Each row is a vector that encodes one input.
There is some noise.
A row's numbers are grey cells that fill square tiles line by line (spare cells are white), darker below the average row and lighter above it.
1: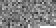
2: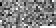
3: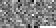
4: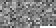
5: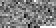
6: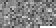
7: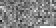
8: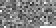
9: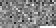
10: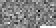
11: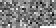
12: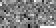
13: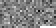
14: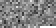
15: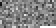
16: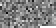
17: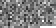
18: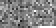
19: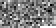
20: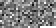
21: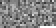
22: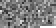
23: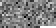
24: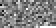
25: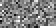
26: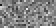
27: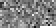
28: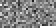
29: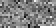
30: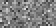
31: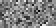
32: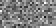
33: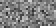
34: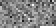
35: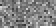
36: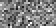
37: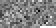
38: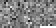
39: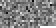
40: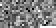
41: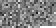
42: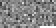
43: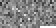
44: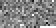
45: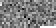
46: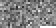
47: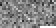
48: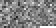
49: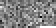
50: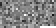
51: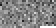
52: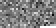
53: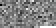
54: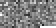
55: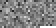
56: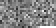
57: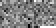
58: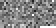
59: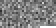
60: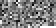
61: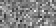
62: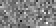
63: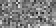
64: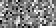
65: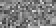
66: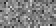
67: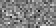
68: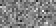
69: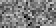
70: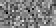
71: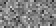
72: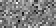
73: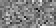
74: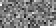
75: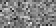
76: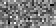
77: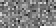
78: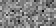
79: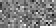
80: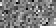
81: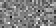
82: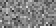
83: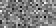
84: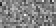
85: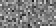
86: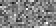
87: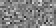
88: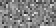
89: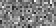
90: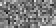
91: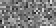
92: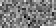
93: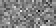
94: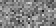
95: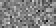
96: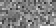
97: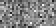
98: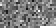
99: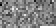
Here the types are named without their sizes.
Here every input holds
a label, together with either a label, or a point on a line.
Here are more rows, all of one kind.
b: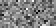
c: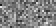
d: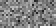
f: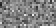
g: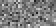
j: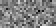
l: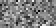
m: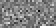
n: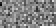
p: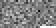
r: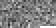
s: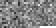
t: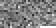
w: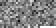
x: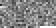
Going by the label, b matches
j, l, m and p.
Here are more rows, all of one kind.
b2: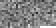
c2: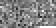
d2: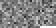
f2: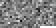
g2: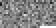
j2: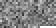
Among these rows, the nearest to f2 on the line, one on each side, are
c2 and j2.
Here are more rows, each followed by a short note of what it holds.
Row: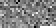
two labels
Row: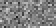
a label and a point on a line
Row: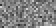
a label and a point on a line
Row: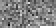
a label and a point on a line
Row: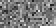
two labels
